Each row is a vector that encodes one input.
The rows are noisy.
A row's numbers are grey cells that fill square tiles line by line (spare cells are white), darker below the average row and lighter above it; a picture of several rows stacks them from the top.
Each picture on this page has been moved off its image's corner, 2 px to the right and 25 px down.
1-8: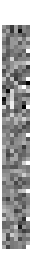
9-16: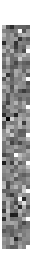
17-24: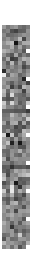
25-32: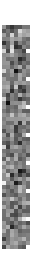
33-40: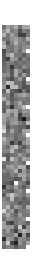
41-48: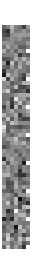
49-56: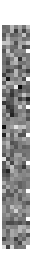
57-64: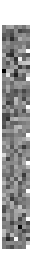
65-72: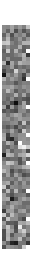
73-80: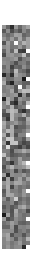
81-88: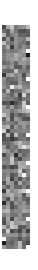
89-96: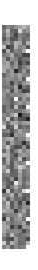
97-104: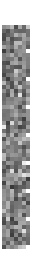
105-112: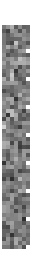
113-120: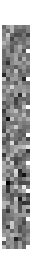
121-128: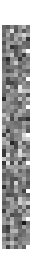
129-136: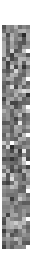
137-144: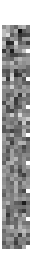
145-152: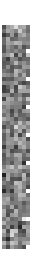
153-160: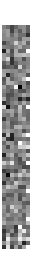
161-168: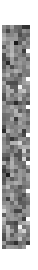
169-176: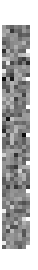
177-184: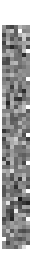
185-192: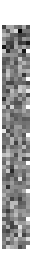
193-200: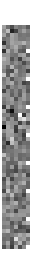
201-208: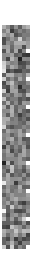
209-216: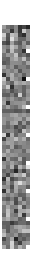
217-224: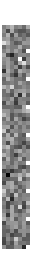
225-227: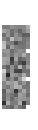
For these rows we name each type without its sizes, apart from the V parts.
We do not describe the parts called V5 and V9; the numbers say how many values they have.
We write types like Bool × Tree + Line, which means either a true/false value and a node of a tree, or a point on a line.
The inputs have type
(Bool × Bool × Bool + V5) × V9 + Label × Line.
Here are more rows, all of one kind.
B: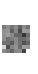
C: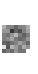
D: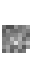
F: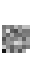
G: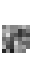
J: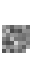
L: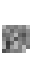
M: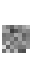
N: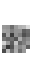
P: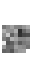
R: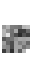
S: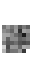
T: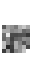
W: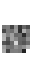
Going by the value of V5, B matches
C, M and S.
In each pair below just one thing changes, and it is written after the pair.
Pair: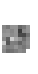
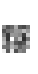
the value of V5
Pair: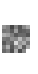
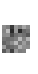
the value of V9
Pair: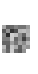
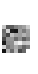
the value of V5
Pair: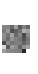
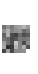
the value of V5
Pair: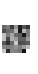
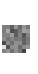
the value of V5
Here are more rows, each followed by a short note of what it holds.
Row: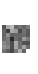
three true/false values and a value of V9
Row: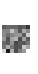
a label and a point on a line
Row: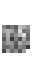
a label and a point on a line
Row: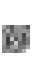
a value of V5 and a value of V9
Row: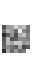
three true/false values and a value of V9
